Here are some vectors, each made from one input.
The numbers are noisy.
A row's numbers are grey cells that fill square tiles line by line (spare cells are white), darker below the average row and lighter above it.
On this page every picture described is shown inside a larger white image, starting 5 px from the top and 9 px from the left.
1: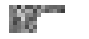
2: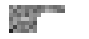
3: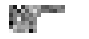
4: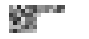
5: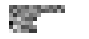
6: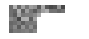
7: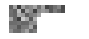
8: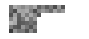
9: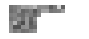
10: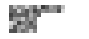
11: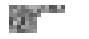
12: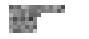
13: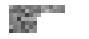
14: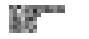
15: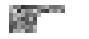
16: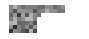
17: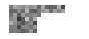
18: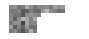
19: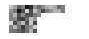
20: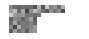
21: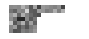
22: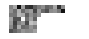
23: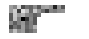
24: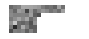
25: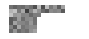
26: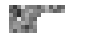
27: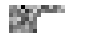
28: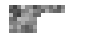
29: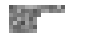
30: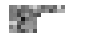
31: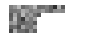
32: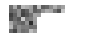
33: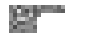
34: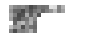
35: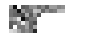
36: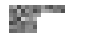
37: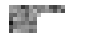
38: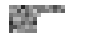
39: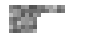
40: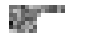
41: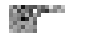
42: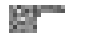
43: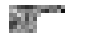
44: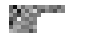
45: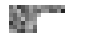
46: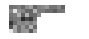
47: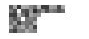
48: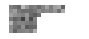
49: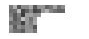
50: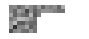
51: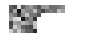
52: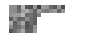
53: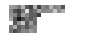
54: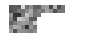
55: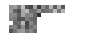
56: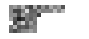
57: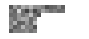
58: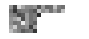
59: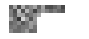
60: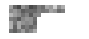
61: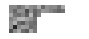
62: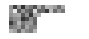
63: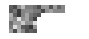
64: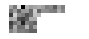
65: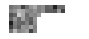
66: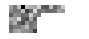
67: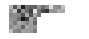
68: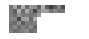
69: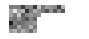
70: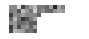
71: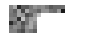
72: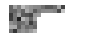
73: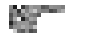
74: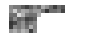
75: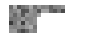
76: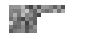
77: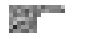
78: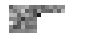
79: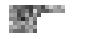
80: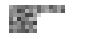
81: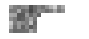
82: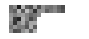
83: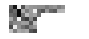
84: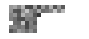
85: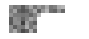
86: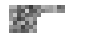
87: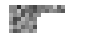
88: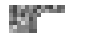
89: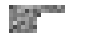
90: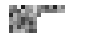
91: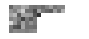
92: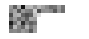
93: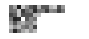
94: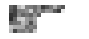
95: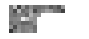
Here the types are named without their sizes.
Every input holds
a point on each of two lines, together with either a point on a line, or four true/false values.
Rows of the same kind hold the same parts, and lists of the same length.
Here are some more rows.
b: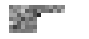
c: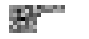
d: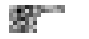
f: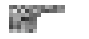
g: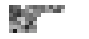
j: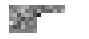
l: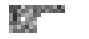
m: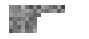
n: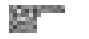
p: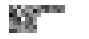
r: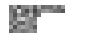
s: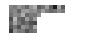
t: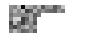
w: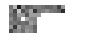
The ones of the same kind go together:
b, c, d, f, j, m, n, p, r, s, t, w
g, l

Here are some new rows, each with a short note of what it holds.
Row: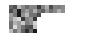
a point on each of three lines
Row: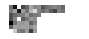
a point on each of three lines
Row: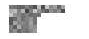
a point on each of two lines and four true/false values
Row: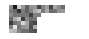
a point on each of three lines
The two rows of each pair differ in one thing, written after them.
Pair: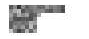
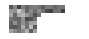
one of the four true/false values
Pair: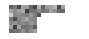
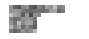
one of the four true/false values
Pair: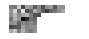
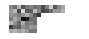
the place on one of the two lines
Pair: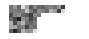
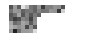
one of the four true/false values
